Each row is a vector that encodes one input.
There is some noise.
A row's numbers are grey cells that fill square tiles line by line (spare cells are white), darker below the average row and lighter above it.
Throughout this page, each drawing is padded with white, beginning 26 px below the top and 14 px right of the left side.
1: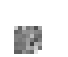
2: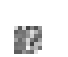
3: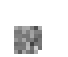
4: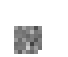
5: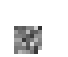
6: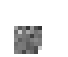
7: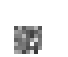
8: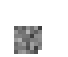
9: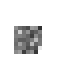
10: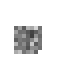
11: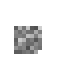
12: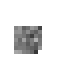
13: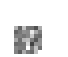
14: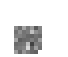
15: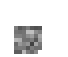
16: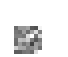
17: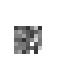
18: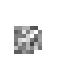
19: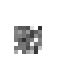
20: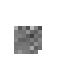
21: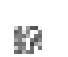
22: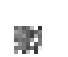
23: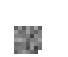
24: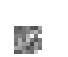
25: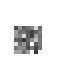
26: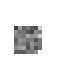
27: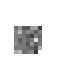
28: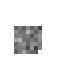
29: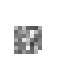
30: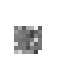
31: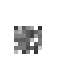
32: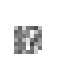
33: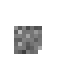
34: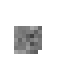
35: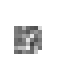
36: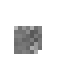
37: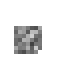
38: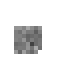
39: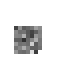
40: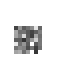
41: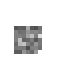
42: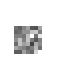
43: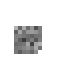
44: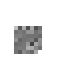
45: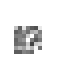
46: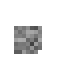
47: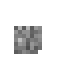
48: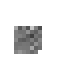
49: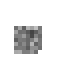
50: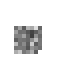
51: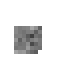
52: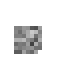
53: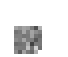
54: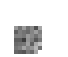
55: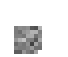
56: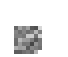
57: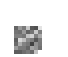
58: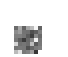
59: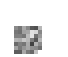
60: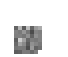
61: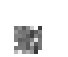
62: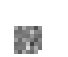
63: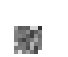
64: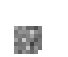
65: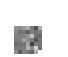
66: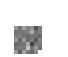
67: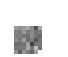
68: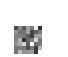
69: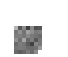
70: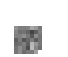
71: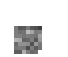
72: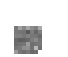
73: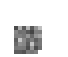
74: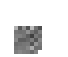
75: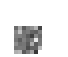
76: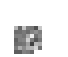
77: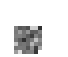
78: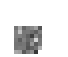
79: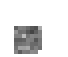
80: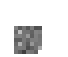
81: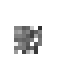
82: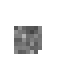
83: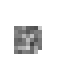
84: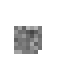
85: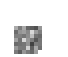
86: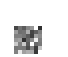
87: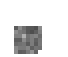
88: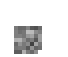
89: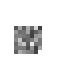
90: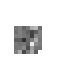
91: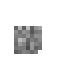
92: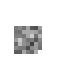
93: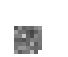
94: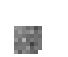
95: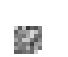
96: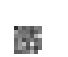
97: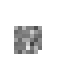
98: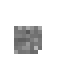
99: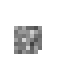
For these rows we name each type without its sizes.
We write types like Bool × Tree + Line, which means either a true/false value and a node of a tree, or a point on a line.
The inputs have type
(Bool × Bool × Bool + Line) × Line.
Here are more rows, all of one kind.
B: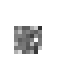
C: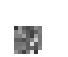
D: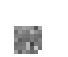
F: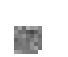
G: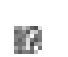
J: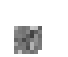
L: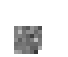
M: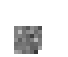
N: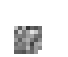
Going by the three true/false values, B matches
C, L and M.
